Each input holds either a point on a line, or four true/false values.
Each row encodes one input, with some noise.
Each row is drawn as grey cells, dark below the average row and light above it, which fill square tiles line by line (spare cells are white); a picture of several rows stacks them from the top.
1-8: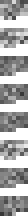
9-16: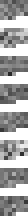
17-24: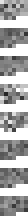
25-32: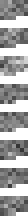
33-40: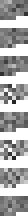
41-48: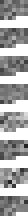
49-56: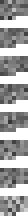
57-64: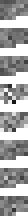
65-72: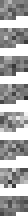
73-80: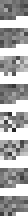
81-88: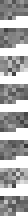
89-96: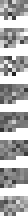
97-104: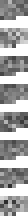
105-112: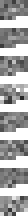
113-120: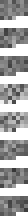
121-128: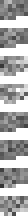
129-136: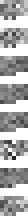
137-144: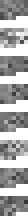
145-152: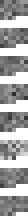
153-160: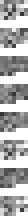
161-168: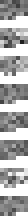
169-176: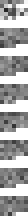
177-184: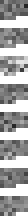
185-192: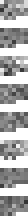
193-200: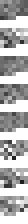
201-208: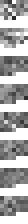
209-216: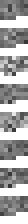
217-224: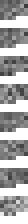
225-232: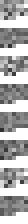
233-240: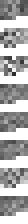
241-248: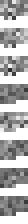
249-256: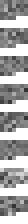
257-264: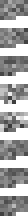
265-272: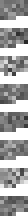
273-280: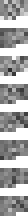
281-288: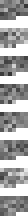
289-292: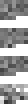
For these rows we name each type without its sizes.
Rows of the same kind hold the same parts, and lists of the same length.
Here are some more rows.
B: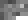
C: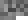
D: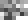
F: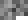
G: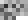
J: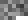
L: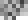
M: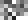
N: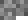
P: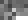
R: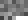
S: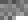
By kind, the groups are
B, C, F, J, N, P, R, S
D, G, L, M

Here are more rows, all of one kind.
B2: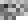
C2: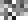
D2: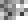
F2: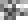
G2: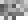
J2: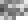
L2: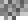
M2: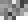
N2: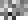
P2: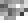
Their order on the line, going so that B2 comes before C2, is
F2, D2, P2, J2, G2, B2, L2, M2, N2, C2.
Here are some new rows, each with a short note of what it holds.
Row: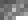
four true/false values
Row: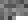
four true/false values
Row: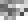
a point on a line
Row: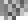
a point on a line
